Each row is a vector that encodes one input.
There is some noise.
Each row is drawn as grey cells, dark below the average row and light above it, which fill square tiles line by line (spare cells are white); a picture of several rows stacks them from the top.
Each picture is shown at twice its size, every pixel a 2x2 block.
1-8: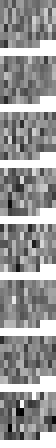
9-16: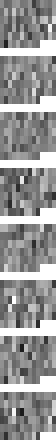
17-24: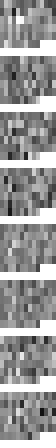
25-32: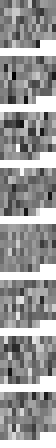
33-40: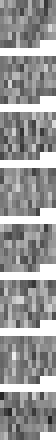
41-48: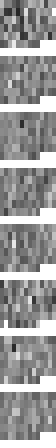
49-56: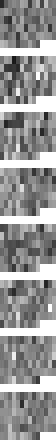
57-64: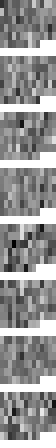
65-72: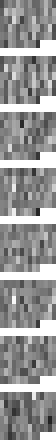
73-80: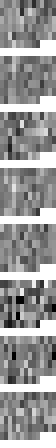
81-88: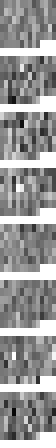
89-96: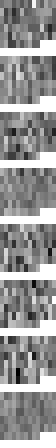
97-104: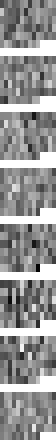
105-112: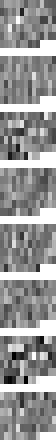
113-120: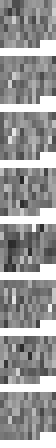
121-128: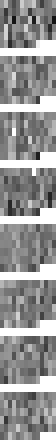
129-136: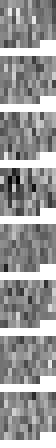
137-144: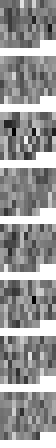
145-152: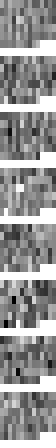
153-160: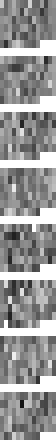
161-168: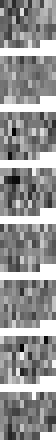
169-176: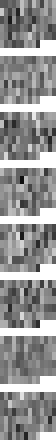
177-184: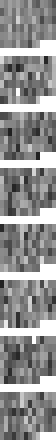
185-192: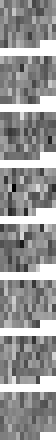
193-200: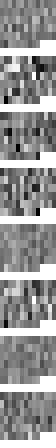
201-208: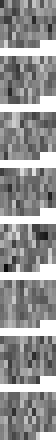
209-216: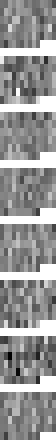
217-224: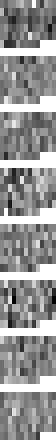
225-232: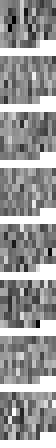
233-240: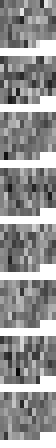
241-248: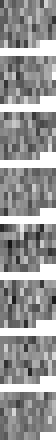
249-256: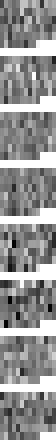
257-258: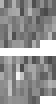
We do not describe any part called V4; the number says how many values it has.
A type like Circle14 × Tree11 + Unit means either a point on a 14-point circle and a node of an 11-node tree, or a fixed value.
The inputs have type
Bool × Circle10 + (Circle9 + Unit) × V4.
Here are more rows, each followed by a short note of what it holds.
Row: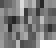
a point on a 10-point circle and a true/false value
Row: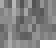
a point on a 9-point circle and a value of V4
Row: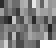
a point on a 10-point circle and a true/false value
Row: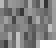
a point on a 9-point circle and a value of V4
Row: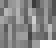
a value of V4
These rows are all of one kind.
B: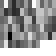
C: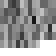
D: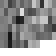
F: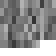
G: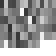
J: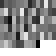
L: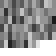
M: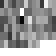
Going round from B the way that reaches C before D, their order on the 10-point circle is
B, F, J, C, G, M, L, D.
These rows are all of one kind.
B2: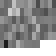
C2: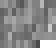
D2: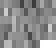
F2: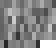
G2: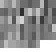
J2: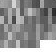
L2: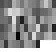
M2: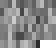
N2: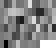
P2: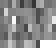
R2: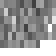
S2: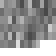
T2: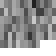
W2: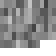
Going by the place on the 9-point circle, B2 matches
G2, J2 and L2.
